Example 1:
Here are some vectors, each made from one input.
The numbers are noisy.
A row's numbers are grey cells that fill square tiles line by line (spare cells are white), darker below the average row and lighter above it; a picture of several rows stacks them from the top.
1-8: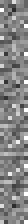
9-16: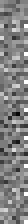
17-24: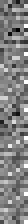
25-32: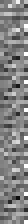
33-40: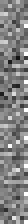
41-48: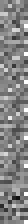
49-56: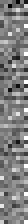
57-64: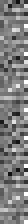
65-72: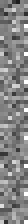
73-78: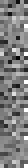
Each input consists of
a point on a 12-point line.
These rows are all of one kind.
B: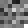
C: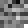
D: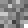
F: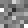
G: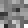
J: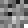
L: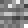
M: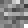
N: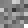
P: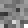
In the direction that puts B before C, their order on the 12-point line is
D, L, M, N, F, G, P, J, B, C.
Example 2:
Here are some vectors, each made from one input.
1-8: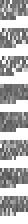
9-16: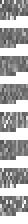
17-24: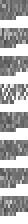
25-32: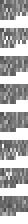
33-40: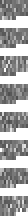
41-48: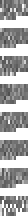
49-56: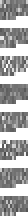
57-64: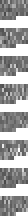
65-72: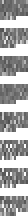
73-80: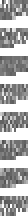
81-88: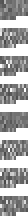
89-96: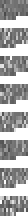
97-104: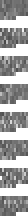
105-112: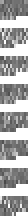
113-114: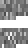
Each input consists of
either a fixed value, or four true/false values.
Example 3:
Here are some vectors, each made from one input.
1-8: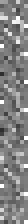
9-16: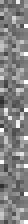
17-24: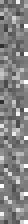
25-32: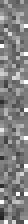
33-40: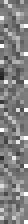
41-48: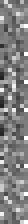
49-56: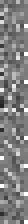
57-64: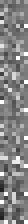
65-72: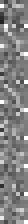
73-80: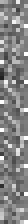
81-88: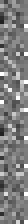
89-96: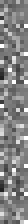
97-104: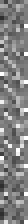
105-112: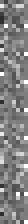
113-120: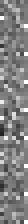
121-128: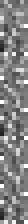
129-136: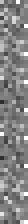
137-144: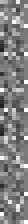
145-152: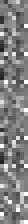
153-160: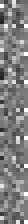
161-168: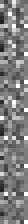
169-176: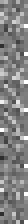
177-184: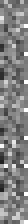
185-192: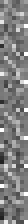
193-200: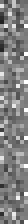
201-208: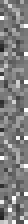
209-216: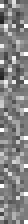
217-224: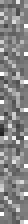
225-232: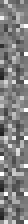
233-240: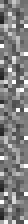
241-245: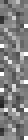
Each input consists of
a point on a 17-point line.
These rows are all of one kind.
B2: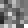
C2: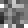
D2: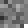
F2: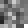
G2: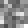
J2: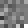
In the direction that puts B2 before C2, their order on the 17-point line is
G2, J2, D2, F2, B2, C2.
